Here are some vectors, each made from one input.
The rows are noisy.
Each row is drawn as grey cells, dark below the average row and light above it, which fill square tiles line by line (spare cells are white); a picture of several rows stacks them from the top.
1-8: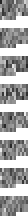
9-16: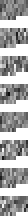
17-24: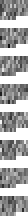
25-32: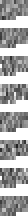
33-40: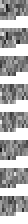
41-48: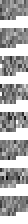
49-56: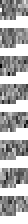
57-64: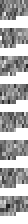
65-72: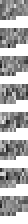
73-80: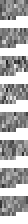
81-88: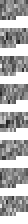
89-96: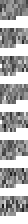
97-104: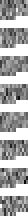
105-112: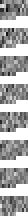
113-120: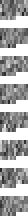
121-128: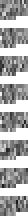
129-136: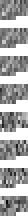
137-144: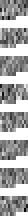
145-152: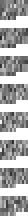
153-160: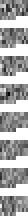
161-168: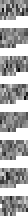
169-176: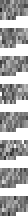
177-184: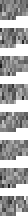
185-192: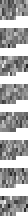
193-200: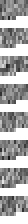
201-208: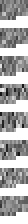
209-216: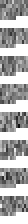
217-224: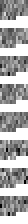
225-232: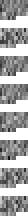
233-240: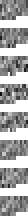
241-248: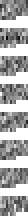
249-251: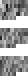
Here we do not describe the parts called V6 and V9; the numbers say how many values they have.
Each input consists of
either a node of a 10-node tree, or a true/false value, a value of V6 and a value of V9, or a list of up to two points on a 5-point line.
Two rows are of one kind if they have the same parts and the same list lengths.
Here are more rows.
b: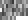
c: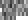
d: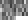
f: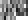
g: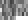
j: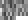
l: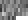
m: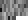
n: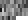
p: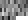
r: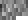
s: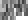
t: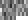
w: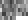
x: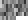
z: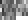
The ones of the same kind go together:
b
c, g, j, t
d, w, z
f, s, x
l, m, n, p, r

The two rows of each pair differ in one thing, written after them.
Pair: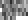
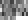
the place on the 5-point line in item 1 of the list
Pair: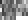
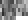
the place on the 5-point line in item 1 of the list
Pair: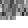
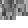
the place on the 5-point line in item 1 of the list
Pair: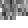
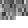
the place on the 5-point line in item 1 of the list
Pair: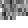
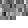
the place on the 5-point line in item 1 of the list
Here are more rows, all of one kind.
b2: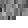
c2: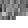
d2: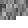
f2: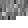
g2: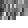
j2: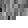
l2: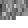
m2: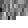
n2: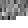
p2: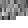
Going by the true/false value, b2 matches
f2 and n2.
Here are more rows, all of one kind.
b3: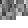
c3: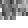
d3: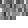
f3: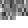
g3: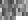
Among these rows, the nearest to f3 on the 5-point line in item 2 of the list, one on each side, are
b3 and c3.
